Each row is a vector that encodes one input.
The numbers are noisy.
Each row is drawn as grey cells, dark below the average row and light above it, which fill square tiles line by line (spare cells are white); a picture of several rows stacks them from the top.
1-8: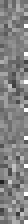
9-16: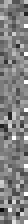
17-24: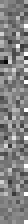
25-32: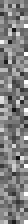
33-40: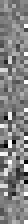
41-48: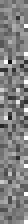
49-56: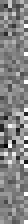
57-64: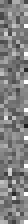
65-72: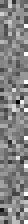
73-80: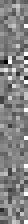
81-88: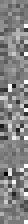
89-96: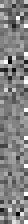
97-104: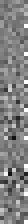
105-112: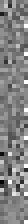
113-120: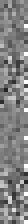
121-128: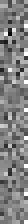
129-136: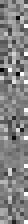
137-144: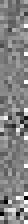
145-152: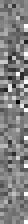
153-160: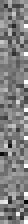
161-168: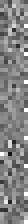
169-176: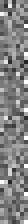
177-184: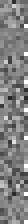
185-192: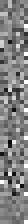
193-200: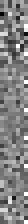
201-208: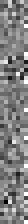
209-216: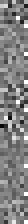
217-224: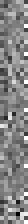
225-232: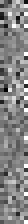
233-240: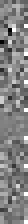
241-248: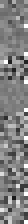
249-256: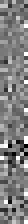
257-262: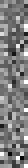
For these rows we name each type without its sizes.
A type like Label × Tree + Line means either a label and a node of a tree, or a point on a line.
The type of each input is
(Bool × Bool × Bool × Bool + Label) × Label × Label.
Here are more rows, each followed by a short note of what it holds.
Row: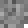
three labels
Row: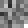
two labels and four true/false values
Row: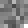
two labels and four true/false values
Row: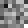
two labels and four true/false values
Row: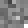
three labels
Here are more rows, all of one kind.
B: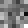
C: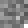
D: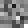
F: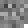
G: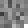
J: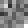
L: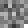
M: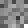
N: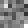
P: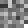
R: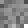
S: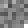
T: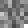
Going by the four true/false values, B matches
F, L, M and P.
